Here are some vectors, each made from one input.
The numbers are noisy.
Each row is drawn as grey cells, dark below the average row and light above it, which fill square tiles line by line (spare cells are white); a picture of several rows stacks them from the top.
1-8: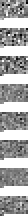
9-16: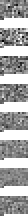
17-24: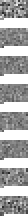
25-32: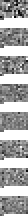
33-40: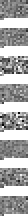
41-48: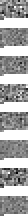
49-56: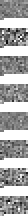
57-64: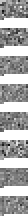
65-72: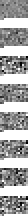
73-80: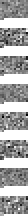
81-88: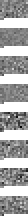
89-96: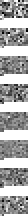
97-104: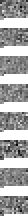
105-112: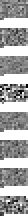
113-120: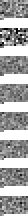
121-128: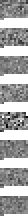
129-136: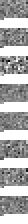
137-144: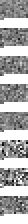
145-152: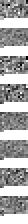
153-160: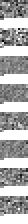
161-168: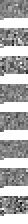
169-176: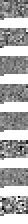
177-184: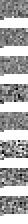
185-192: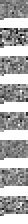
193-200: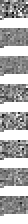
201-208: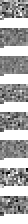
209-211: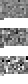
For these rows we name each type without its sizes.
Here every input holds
a node of a tree, together with a list of points on a line.
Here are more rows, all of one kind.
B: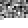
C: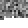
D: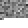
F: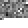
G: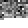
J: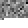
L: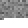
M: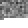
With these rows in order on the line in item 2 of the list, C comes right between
B and F.
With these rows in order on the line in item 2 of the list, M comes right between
D and L.
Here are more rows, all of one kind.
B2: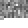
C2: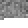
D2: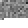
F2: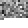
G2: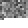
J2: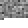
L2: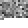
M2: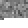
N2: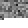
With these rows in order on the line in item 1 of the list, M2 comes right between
B2 and D2.
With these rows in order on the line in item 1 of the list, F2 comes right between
G2 and L2.
